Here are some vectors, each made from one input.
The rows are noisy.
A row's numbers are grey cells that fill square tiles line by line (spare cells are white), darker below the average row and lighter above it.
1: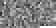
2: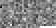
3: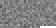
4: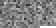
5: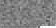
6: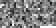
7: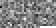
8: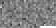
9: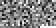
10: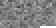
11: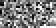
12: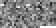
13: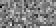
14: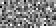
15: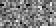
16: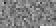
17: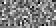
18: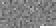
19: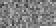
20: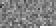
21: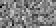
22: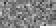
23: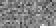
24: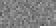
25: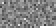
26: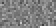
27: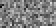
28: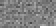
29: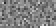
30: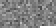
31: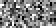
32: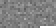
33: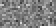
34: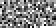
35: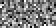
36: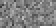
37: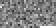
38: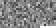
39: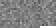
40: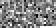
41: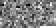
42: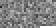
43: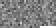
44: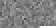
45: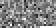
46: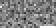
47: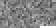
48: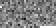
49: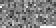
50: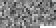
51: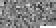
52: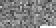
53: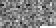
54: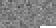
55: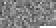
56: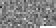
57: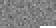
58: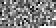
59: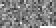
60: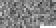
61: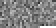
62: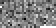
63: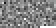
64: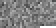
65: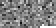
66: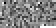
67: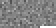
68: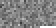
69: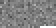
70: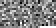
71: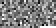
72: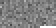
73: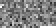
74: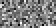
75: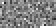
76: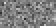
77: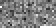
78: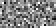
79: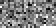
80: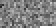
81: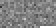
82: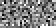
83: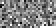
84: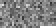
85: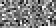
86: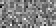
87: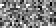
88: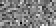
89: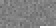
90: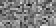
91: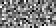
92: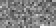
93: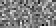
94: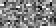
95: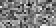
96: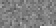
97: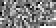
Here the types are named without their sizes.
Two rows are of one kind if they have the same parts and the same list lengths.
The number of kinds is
3.
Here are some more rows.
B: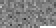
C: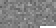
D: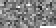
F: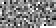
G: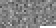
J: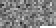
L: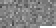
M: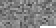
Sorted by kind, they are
B, D, F, J, M
C
G, L

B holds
a point on each of three lines.
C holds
a point on each of two lines and three true/false values.
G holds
a label and a point on a line.
